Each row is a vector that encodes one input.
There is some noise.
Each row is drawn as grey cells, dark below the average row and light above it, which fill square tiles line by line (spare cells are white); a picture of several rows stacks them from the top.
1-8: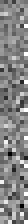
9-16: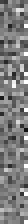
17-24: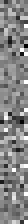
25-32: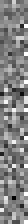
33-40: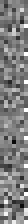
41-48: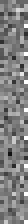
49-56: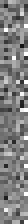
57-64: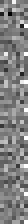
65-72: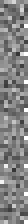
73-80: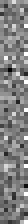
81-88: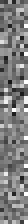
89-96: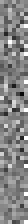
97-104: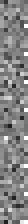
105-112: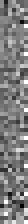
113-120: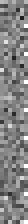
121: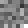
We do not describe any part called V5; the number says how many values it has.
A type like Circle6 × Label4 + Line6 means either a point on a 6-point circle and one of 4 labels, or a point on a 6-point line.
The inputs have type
List3(Bool × V5).
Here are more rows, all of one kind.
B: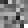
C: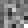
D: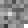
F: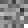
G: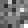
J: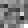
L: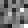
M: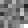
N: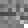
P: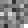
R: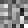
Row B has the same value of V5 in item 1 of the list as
D, F, P and R.
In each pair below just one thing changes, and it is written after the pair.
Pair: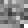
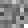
the true/false value in item 1 of the list
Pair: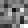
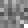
the value of V5 in item 1 of the list
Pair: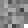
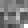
the value of V5 in item 1 of the list
